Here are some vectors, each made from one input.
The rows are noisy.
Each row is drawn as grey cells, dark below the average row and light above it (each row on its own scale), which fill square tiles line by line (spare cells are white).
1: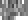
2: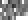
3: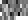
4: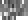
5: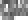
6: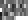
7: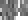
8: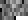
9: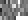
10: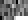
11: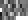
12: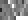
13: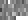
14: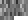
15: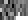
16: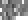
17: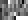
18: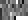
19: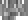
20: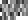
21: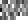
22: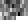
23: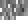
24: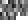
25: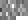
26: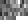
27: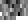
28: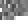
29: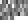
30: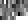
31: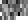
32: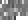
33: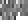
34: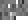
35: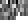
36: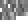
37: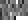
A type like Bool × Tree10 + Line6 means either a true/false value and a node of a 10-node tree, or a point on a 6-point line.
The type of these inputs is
Line4.
